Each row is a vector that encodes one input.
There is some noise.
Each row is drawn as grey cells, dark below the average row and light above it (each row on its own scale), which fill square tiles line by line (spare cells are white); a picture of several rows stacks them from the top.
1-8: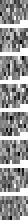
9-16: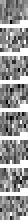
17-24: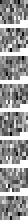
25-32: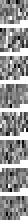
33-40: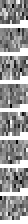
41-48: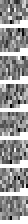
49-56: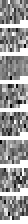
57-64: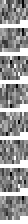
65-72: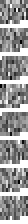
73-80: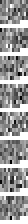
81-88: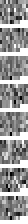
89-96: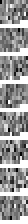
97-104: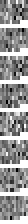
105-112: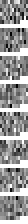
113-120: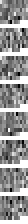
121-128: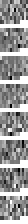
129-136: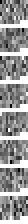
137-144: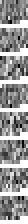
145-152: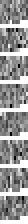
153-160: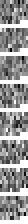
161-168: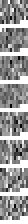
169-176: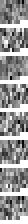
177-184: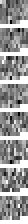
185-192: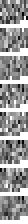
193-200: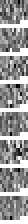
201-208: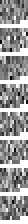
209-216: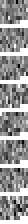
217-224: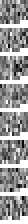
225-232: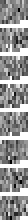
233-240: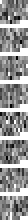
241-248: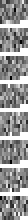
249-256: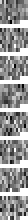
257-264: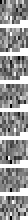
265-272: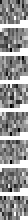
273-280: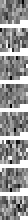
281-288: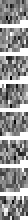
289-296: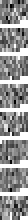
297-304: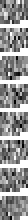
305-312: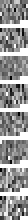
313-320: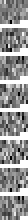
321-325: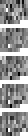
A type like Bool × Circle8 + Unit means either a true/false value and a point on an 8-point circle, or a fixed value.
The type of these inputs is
Bool × (Line6 + Line8) + List2(Label7 × Line5).
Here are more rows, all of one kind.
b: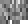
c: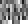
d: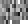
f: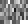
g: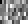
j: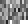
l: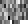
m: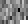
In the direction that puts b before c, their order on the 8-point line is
f, g, m, j, l, b, d, c.
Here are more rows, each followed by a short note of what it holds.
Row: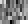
a list of two items
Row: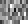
a point on an 8-point line and a true/false value
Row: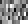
a point on an 8-point line and a true/false value
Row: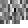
a point on an 8-point line and a true/false value
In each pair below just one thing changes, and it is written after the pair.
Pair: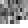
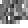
the place on the 5-point line in item 2 of the list
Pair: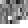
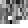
the label in item 2 of the list
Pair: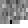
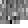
the place on the 5-point line in item 2 of the list
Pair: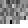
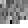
the label in item 1 of the list
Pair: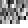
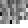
the label in item 2 of the list
